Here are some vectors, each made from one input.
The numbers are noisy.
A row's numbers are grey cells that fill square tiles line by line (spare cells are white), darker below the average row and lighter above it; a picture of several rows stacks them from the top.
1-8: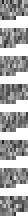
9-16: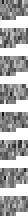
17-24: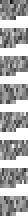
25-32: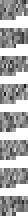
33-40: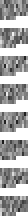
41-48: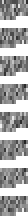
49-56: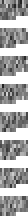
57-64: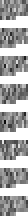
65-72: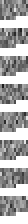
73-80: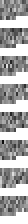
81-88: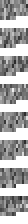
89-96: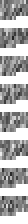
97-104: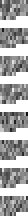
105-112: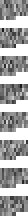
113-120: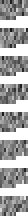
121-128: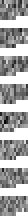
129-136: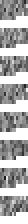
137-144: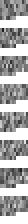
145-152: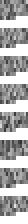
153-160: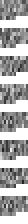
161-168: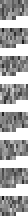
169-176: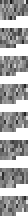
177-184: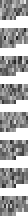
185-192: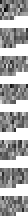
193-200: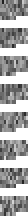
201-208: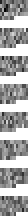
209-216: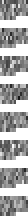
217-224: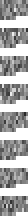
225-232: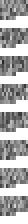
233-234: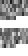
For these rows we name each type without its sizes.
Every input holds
either a node of a tree and a true/false value, or a list of points on a line.
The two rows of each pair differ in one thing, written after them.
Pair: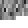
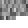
the true/false value
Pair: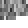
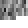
the true/false value
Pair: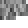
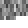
the node of the tree
